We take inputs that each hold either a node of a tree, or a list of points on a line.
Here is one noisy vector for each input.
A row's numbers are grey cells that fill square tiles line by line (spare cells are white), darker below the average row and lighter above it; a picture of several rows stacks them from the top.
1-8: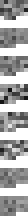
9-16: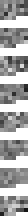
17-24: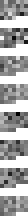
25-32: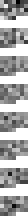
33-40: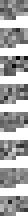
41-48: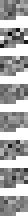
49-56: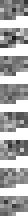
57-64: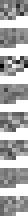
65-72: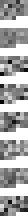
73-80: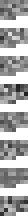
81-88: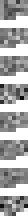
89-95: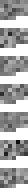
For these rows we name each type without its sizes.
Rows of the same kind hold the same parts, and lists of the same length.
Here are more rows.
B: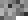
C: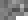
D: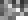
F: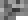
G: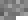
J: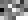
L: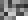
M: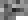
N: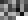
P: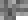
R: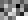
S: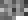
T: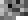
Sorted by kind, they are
B, L, N, R, T
C, F, G, M
D, S
J, P

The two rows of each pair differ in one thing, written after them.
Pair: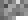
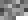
the place on the line in item 1 of the list
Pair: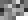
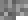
the place on the line in item 2 of the list
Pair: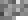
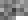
the place on the line in item 2 of the list
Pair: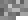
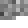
the place on the line in item 1 of the list
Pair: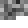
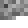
the place on the line in item 2 of the list
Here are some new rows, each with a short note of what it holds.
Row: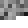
a node of a tree
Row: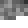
the empty list
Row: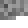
a list of two items
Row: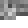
a node of a tree
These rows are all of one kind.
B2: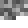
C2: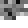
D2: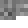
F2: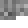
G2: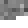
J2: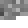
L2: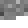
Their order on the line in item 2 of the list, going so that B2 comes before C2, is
B2, G2, J2, F2, C2, D2, L2.
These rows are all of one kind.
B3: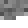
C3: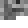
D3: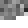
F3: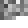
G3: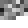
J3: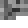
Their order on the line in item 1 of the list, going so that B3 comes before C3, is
B3, G3, D3, J3, F3, C3.
